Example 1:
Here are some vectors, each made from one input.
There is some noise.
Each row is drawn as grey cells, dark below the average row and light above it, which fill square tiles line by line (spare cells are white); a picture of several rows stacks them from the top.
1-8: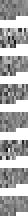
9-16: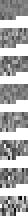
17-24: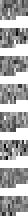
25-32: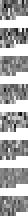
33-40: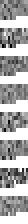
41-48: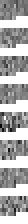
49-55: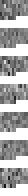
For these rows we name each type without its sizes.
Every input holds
either a point on each of two lines, or three true/false values.
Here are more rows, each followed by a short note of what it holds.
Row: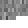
a point on each of two lines
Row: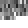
three true/false values
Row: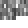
a point on each of two lines
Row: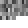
a point on each of two lines
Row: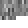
three true/false values
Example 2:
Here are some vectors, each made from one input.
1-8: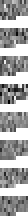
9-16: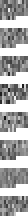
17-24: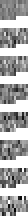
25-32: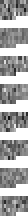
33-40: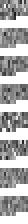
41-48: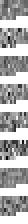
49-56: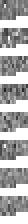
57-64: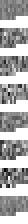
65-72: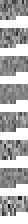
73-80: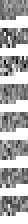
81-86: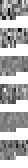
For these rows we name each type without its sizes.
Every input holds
either a label, or a point on a line.
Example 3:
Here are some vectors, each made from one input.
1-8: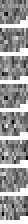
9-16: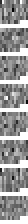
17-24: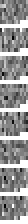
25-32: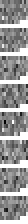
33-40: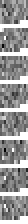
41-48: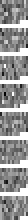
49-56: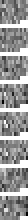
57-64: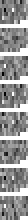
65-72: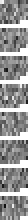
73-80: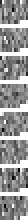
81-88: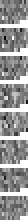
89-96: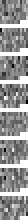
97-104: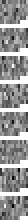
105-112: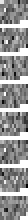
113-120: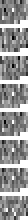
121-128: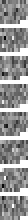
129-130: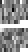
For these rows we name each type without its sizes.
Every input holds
four true/false values, together with either a fixed value, or a node of a tree.
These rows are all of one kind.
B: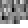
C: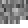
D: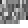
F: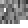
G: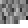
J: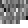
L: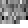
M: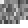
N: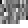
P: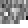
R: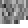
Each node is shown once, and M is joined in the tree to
F.
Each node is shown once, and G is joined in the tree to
F.
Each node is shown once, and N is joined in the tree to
D and J.
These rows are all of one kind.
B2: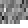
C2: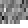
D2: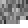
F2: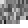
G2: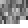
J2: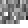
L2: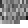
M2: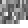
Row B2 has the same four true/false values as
C2 and L2.
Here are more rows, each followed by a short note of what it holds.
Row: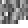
a node of a tree and four true/false values
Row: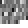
a node of a tree and four true/false values
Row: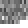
four true/false values
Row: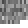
four true/false values
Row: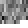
a node of a tree and four true/false values
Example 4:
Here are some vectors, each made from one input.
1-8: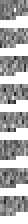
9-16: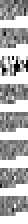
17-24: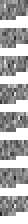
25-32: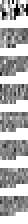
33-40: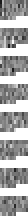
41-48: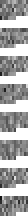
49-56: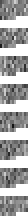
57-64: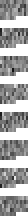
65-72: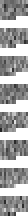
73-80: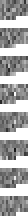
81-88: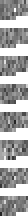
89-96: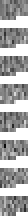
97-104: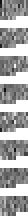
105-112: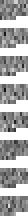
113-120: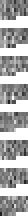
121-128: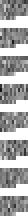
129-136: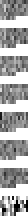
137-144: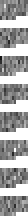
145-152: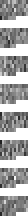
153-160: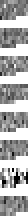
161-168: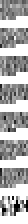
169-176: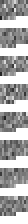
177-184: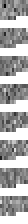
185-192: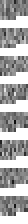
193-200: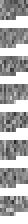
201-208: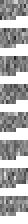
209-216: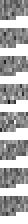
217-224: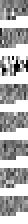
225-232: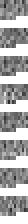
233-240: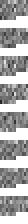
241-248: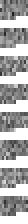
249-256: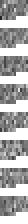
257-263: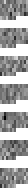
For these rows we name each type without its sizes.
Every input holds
either a fixed value, or a label and a node of a tree.
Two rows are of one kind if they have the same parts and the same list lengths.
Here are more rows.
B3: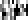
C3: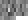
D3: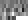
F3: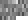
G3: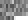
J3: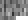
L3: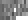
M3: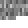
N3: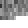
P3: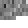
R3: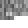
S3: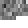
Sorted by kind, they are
B3
C3, D3, F3, G3, J3, L3, M3, N3, P3, R3, S3

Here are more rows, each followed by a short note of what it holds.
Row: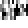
a fixed value
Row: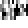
a fixed value
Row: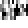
a fixed value
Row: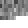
a label and a node of a tree
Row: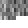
a label and a node of a tree
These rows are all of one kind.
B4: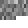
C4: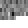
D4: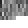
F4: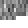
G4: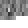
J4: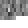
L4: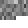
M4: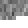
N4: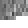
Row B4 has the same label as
F4 and L4.
